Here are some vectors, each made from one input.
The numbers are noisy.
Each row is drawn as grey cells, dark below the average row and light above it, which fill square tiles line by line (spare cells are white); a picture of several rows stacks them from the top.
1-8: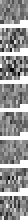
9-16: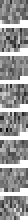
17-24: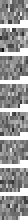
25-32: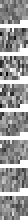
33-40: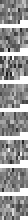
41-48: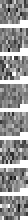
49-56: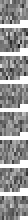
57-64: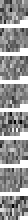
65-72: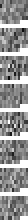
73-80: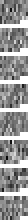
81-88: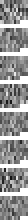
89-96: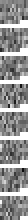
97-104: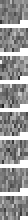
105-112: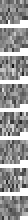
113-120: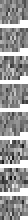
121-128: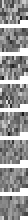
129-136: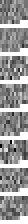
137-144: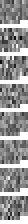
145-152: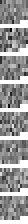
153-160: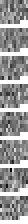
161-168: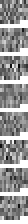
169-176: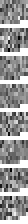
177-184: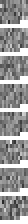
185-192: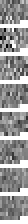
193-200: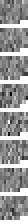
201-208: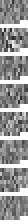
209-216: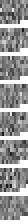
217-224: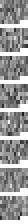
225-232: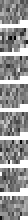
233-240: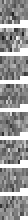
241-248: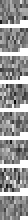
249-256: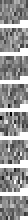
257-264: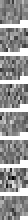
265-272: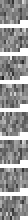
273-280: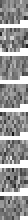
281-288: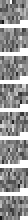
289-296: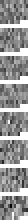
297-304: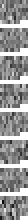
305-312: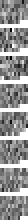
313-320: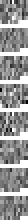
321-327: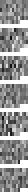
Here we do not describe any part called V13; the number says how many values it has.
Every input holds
three true/false values, together with either a point on a 6-point line, or a list of up to two values of V13.
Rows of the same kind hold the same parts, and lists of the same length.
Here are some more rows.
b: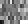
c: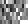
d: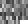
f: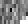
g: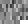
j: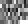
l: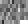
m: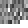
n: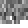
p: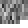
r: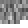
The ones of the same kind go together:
b, d, g, l
c, f
j, n, r
m, p

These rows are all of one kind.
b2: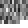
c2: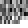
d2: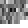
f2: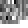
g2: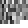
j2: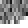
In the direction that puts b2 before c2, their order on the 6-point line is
b2, j2, f2, c2, d2, g2.
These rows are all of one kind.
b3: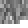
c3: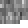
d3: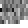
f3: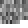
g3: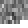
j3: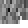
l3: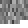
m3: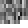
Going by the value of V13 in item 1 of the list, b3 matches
c3 and d3.
